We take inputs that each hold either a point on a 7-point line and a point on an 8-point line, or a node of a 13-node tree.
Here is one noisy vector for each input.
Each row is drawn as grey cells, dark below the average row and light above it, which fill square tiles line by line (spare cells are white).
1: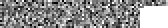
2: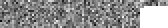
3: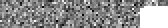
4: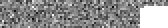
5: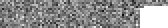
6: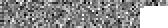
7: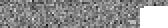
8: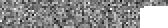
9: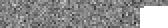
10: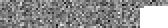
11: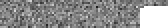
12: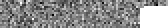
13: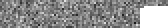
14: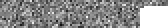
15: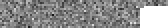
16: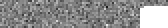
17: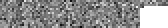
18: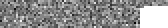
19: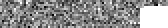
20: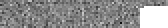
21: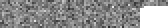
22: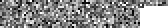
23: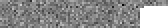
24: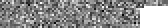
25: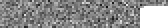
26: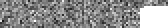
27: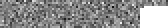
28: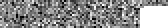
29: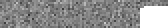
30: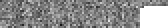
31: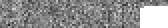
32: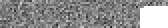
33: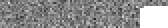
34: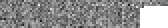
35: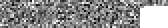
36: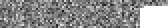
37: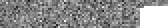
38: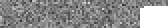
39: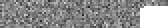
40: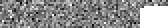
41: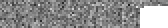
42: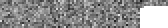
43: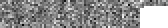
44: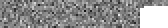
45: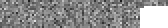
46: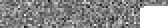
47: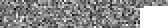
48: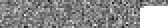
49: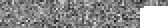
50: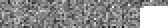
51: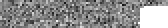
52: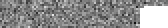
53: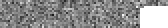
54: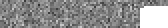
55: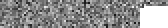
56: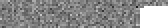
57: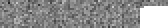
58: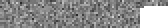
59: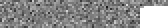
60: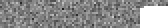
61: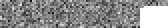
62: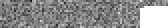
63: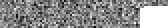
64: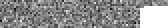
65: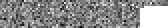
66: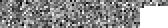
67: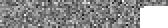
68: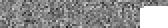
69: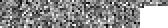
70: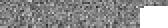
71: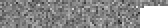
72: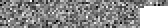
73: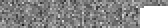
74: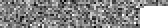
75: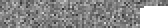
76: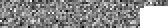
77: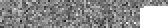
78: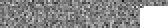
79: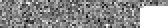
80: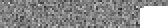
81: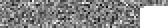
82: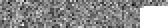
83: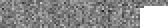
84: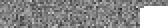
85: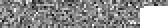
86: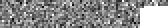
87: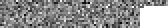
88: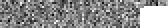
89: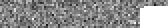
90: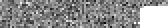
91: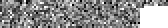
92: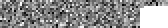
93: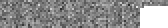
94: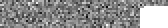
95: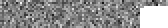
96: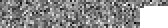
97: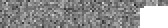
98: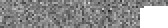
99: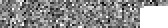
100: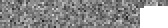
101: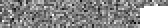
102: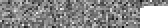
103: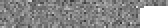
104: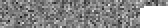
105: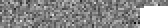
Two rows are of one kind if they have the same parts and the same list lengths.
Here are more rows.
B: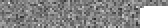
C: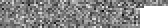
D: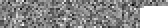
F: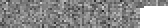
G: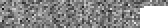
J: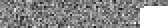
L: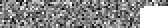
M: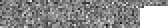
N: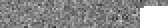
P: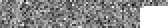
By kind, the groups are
B, J, M
C, D, F, G, L, N, P

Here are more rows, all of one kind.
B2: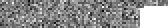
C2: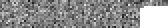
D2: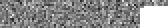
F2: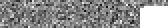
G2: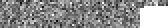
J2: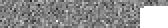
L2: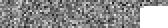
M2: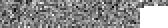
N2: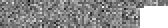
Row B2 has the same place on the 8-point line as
G2, M2 and N2.
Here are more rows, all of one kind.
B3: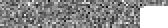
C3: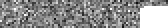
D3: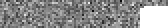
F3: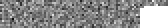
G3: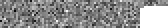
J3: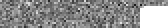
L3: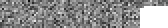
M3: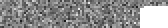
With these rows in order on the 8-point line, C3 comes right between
G3 and M3.
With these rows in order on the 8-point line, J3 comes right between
B3 and F3.
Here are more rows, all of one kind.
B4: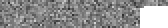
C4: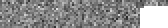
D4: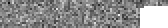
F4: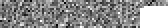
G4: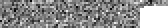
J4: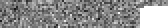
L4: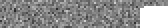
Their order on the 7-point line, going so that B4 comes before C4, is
L4, B4, J4, C4, D4, G4, F4.
